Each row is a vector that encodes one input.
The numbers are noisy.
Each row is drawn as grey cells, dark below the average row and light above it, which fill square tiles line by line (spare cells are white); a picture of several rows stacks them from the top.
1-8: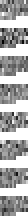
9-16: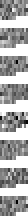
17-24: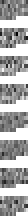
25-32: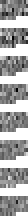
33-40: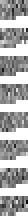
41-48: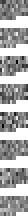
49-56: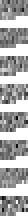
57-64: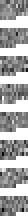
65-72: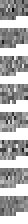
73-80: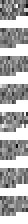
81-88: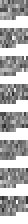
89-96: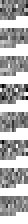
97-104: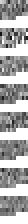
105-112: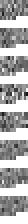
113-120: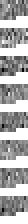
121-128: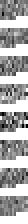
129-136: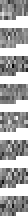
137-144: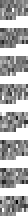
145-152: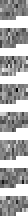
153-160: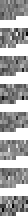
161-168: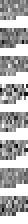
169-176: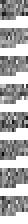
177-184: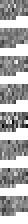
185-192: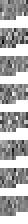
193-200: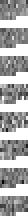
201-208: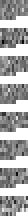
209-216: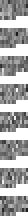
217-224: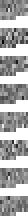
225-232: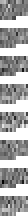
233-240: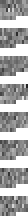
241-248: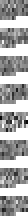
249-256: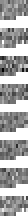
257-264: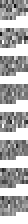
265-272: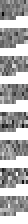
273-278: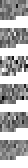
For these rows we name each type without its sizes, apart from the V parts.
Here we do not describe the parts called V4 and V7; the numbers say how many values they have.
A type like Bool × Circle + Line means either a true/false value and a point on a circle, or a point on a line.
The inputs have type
(Bool × (Line + V7) + List(V4)) × Circle.
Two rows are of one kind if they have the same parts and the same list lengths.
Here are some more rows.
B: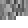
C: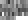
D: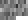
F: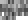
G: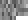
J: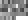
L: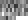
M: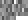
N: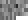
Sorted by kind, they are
B
C, F, J
D, G
L, N
M

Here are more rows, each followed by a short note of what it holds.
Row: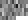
a point on a circle, together with the empty list
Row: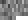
a point on a circle, together with a list of one item
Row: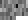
a point on a circle, together with a list of one item
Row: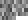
a point on a circle, together with a list of two items
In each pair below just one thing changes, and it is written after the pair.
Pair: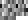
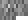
the value of V7
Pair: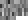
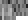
the place on the circle
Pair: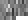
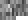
the true/false value
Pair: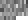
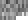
the true/false value
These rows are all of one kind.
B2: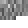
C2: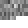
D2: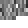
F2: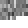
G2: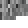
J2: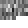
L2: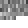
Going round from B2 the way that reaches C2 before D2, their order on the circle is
B2, G2, J2, F2, C2, L2, D2.
